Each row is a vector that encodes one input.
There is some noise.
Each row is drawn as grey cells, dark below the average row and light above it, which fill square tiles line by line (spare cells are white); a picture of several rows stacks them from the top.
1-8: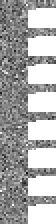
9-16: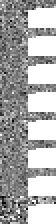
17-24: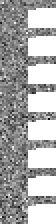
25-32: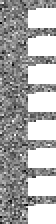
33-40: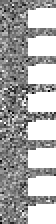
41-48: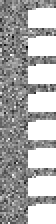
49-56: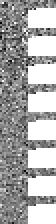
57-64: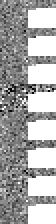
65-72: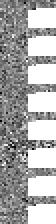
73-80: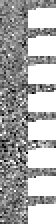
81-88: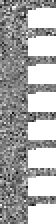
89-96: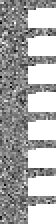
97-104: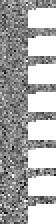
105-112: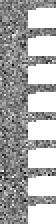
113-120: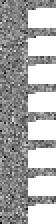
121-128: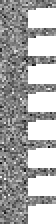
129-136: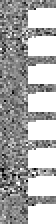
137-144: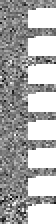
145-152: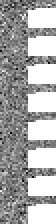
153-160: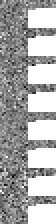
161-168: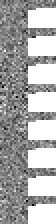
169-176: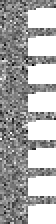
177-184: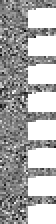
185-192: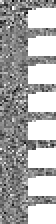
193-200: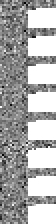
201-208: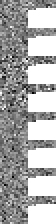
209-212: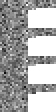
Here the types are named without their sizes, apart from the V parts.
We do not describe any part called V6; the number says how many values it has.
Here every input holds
a list of items, each a true/false value and a value of V6.
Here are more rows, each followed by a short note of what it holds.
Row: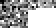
the empty list
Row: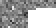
a list of three items
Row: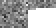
a list of one item
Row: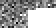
a list of two items
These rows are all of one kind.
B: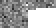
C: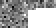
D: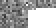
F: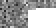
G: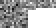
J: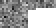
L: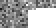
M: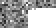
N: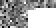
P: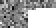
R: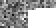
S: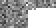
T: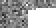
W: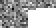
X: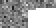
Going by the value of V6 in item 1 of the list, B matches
C, J, T and X.
